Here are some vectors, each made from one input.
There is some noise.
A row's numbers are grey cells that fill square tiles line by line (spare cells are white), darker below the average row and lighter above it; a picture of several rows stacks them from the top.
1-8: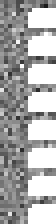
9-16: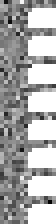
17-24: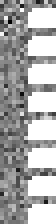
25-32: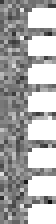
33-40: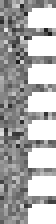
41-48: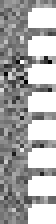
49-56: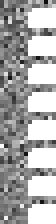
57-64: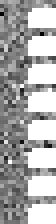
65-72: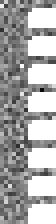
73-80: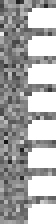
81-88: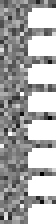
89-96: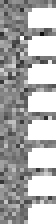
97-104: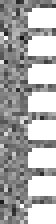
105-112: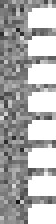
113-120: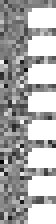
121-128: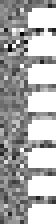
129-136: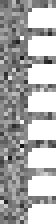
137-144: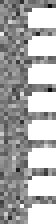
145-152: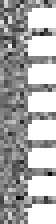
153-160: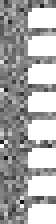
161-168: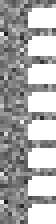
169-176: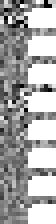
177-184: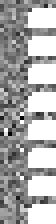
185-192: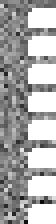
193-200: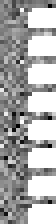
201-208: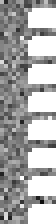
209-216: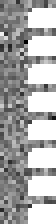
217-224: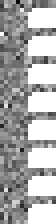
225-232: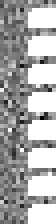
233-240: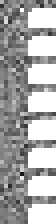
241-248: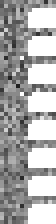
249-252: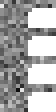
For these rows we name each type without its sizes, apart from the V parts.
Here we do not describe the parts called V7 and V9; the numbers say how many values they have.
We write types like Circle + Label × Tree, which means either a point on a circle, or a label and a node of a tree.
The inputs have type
(Bool × Circle + V7) × V9.
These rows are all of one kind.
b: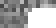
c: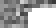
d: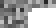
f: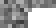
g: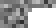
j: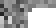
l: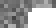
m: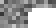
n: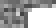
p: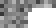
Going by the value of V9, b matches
c, d, g and n.
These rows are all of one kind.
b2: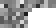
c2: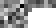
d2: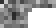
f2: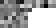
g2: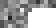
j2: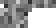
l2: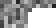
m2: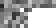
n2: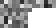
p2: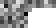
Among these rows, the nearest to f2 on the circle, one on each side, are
j2 and n2.
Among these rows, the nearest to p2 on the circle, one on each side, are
b2 and j2.
